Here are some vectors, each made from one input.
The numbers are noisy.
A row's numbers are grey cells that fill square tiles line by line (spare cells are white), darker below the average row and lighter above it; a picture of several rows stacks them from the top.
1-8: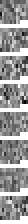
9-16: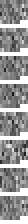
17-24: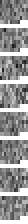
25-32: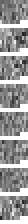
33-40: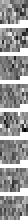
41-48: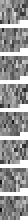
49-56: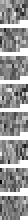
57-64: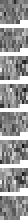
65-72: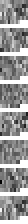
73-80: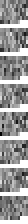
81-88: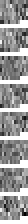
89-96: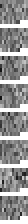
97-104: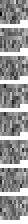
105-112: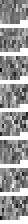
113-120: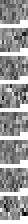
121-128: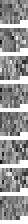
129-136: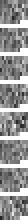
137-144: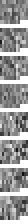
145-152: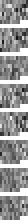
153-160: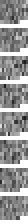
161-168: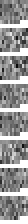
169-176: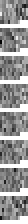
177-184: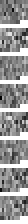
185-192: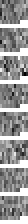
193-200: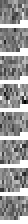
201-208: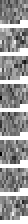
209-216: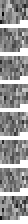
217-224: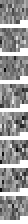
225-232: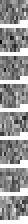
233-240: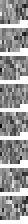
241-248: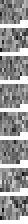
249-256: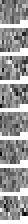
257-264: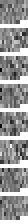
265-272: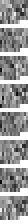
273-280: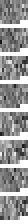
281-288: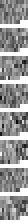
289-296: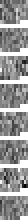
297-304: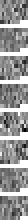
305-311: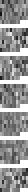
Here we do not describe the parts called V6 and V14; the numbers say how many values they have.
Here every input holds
either a fixed value, or a node of a 9-node tree, a true/false value and a value of V14, or a node of an 11-node tree and a value of V6.
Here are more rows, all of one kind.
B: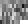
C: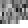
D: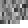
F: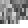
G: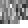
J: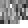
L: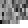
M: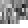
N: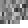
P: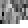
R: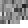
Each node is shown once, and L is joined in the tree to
D.
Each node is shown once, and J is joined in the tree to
F and G.
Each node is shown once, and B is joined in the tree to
G and M.
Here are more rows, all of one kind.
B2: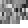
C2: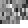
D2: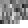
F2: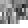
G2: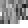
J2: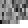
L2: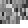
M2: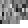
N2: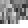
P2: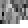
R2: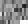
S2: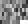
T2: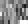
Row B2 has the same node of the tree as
F2, G2, R2 and T2.
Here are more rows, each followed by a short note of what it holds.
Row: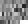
a node of an 11-node tree and a value of V6
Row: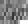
a node of a 9-node tree, a true/false value and a value of V14
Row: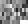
a node of an 11-node tree and a value of V6
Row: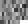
a node of an 11-node tree and a value of V6
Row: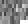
a node of a 9-node tree, a true/false value and a value of V14
